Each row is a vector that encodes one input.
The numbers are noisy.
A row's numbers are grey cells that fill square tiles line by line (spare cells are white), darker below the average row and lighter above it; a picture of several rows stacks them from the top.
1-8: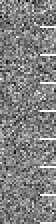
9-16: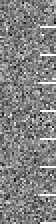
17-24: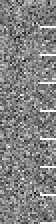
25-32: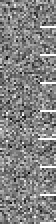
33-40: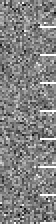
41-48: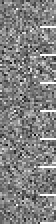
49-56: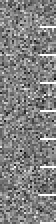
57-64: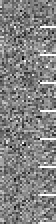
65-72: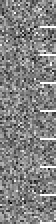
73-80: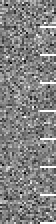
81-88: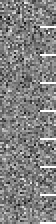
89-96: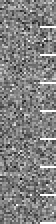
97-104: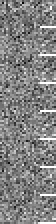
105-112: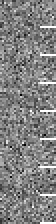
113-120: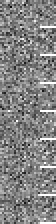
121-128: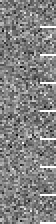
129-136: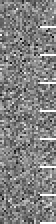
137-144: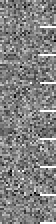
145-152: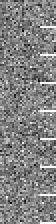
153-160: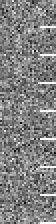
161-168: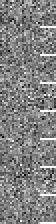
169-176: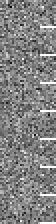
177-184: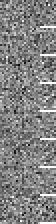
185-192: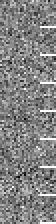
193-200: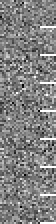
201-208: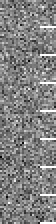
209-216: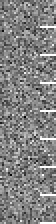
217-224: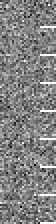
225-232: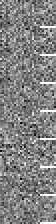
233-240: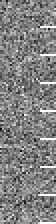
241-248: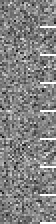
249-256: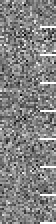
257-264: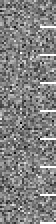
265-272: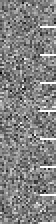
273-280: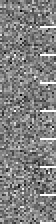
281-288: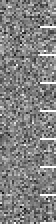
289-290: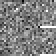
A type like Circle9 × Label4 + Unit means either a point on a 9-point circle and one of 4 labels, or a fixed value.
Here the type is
Circle18 + Line10 × Tree8.
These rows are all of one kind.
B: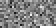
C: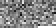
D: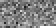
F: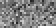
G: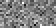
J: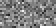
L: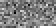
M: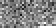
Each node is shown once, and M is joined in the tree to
F and G.
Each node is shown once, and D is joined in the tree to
L.
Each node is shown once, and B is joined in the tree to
C.
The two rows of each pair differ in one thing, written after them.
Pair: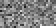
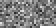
the node of the tree
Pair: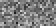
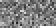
the node of the tree
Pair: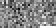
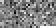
the node of the tree
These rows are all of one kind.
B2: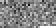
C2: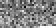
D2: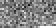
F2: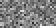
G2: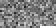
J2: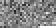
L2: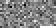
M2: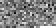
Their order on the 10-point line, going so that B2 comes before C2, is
J2, B2, D2, M2, C2, G2, F2, L2.
